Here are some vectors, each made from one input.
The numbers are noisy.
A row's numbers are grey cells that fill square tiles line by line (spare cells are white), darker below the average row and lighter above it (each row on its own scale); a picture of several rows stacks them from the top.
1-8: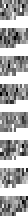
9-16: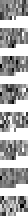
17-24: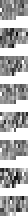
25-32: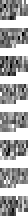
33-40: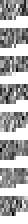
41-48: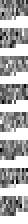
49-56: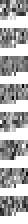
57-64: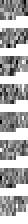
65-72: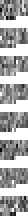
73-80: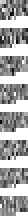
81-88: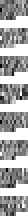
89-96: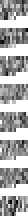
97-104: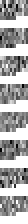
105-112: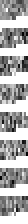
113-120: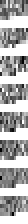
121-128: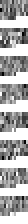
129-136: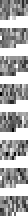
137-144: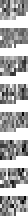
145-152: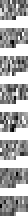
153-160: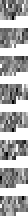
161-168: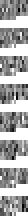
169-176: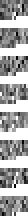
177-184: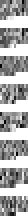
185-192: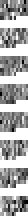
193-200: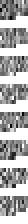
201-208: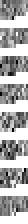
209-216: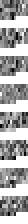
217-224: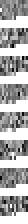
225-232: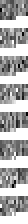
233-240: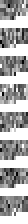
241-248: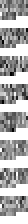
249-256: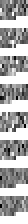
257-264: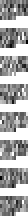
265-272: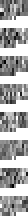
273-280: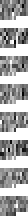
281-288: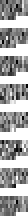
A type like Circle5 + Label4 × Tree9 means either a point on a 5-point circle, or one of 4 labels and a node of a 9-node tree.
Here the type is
Bool × Label10 + Label6.
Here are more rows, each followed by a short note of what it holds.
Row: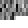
one of 6 labels
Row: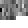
one of 6 labels
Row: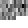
one of 10 labels and a true/false value
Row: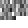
one of 10 labels and a true/false value
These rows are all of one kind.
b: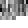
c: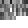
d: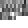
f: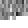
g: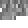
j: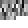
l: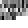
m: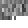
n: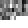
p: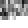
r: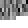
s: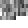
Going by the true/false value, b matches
l, r and s.
